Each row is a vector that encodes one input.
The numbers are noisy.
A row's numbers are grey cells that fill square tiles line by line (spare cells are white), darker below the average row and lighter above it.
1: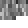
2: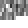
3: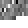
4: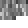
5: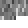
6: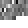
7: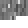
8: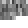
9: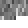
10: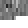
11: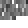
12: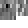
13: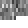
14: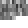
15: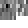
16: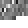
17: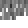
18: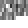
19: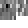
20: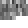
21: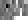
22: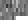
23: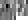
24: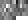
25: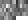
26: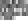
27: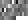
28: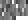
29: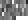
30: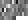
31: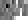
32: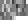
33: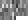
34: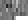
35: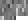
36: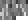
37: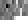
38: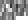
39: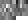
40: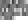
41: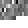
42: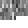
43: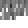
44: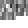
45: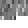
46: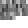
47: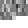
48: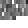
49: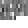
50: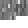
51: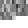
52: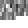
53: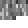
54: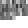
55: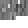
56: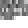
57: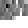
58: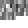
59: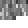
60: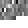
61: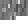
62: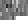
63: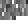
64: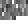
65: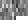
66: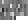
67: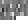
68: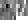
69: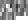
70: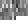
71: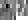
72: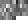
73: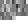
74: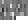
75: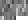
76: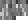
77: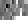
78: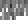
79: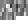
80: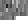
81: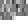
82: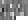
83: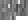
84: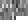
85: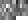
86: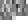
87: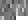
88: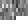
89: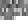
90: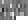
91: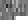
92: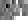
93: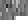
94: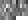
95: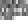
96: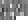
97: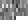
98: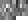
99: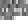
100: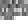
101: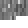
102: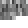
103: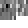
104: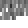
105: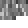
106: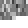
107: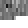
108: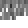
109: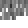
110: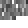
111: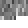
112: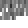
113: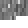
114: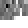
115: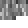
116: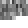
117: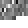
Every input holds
four true/false values.
